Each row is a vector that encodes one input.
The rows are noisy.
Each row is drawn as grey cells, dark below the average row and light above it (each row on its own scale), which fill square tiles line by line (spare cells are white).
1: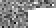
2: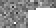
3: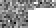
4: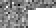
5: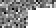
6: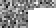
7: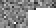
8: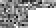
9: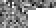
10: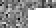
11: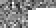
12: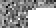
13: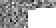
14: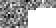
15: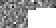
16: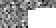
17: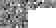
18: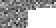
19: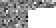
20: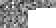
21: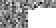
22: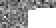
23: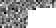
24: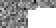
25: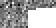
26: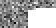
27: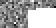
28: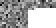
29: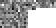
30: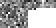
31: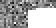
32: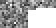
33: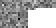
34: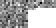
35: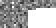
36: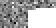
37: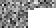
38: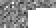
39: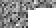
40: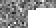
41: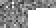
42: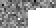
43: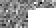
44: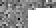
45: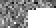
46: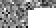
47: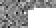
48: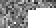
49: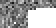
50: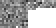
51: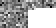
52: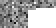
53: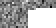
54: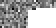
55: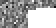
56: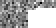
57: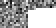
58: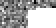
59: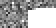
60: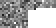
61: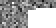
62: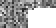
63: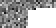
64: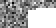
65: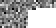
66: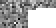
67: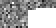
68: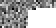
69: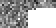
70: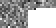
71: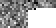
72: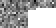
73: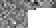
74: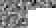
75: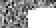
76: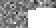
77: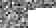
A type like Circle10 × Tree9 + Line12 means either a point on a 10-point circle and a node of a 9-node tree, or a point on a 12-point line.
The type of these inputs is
List2(Line6).
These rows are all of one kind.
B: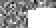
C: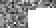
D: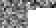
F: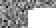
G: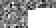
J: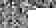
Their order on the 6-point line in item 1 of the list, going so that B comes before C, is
G, J, F, D, B, C.
